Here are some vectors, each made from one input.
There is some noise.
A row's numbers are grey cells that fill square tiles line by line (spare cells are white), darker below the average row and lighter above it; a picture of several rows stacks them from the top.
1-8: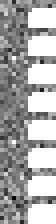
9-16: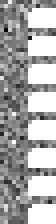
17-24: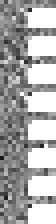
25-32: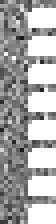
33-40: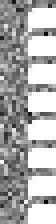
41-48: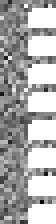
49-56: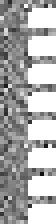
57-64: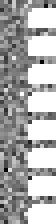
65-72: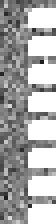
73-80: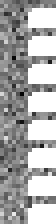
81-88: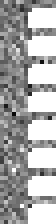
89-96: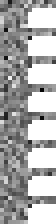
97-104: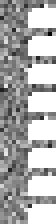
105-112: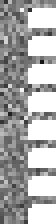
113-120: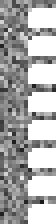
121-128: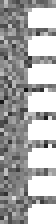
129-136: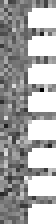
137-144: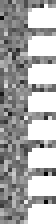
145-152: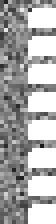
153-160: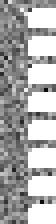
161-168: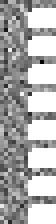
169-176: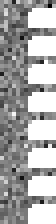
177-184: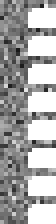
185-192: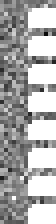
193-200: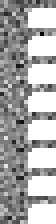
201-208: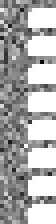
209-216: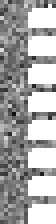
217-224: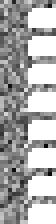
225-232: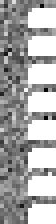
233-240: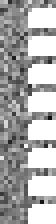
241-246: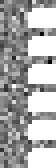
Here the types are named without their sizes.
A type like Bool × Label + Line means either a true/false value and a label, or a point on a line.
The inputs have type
Bool × Circle + Tree.
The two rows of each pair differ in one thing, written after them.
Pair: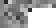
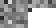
the place on the circle
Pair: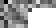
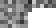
the true/false value
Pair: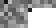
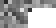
the place on the circle
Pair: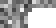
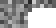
the place on the circle
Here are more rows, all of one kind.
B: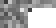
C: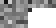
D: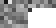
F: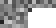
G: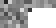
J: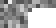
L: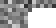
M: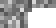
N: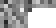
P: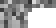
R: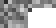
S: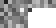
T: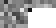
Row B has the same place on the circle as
G and T.
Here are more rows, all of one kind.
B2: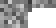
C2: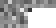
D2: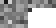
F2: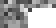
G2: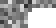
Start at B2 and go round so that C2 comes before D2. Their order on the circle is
B2, C2, F2, G2, D2.
